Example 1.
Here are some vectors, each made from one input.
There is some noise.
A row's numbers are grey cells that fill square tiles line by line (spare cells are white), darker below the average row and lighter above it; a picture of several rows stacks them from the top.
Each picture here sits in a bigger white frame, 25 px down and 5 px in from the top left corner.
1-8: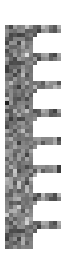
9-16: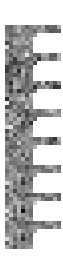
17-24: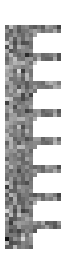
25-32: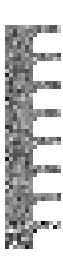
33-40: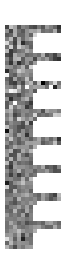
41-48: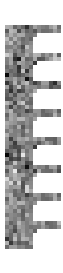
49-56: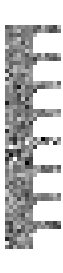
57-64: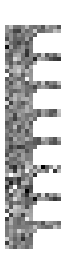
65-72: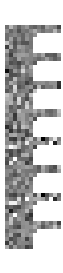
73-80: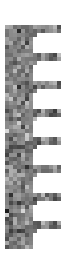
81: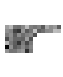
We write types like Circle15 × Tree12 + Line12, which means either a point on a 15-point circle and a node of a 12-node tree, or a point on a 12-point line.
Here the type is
Bool × Bool × Bool + Unit.
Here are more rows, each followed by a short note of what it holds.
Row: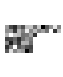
a fixed value
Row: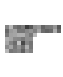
three true/false values
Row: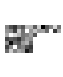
a fixed value
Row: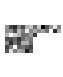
a fixed value
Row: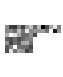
a fixed value
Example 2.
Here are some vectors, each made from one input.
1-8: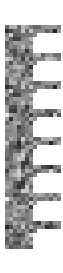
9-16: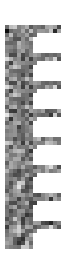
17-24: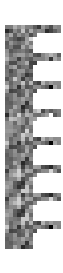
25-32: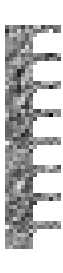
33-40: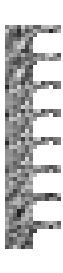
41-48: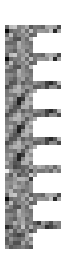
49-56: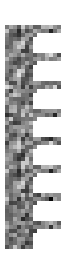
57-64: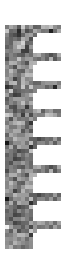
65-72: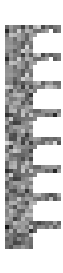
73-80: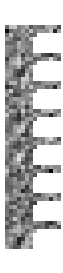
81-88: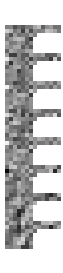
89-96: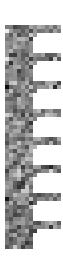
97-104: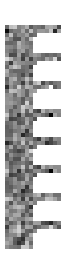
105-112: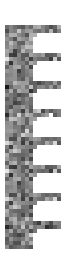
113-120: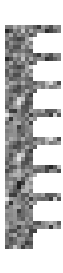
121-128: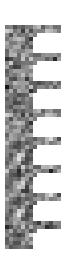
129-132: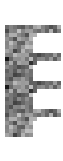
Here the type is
Bool × Bool × Bool × Bool.
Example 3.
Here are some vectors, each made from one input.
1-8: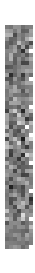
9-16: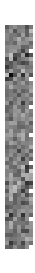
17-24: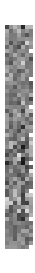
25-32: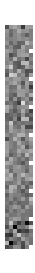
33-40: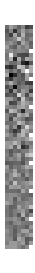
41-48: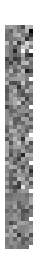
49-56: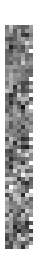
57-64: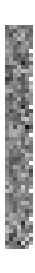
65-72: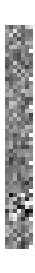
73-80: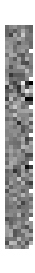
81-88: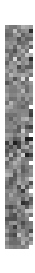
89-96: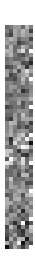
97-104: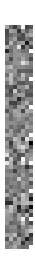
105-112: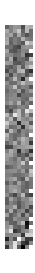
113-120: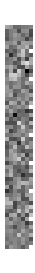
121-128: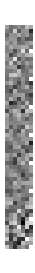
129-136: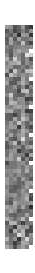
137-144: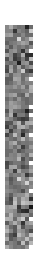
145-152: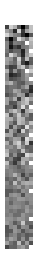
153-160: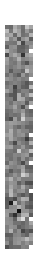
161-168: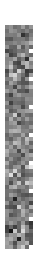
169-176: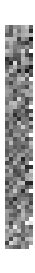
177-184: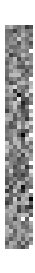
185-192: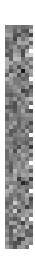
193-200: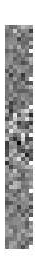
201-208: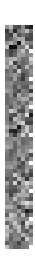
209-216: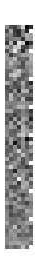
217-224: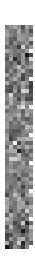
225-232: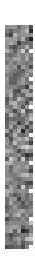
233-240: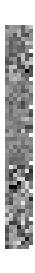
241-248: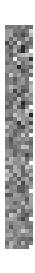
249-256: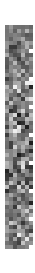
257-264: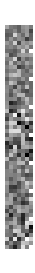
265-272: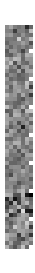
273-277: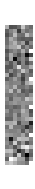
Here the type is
Line13.
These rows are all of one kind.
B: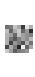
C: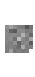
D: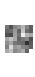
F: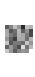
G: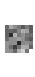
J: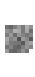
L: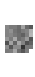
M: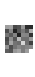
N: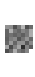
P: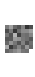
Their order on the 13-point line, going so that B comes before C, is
M, F, B, C, D, G, P, L, J, N.
